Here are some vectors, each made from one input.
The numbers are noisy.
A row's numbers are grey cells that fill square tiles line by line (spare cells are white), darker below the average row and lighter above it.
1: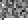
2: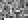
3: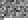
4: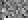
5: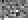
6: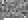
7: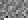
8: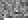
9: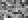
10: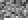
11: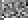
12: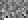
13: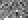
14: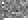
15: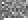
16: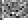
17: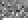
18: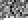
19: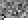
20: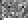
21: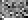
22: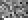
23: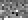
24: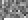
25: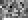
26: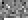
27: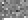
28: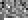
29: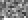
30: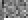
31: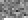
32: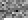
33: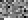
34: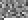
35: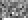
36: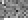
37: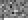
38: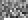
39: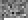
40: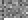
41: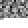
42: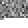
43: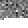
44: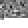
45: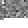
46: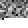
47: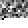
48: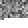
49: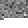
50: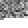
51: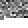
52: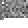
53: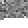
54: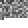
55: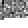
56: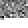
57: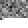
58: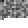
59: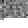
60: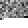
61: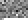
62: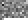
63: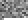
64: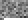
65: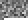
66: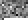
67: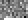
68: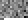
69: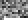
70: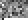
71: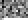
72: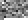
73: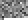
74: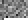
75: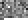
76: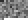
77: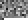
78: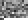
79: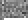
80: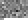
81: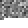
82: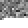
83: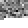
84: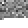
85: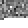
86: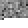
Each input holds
a point on a 4-point line, together with either a point on a 4-point line, or a node of a 9-node tree.
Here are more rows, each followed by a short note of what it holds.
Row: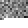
a point on a 4-point line and a node of a 9-node tree
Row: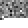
a point on a 4-point line and a node of a 9-node tree
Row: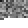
a point on a 4-point line and a node of a 9-node tree
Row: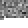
a point on each of two 4-point lines
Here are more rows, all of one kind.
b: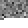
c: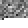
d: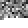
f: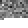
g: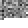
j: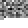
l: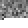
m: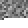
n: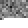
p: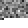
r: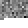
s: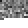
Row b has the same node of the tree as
l, n and s.
